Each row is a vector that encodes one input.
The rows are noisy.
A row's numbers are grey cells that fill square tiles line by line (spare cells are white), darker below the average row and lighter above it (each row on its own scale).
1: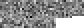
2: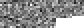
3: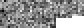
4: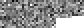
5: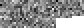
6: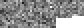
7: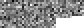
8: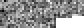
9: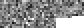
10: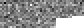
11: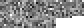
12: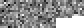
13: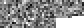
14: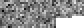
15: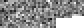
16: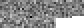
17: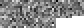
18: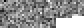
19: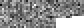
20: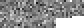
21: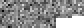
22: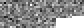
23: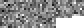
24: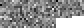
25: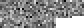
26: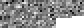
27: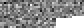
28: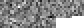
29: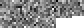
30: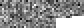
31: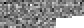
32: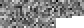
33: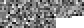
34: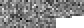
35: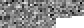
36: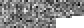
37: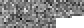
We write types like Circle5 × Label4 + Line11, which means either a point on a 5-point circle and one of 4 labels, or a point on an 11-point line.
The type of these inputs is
Tree8.
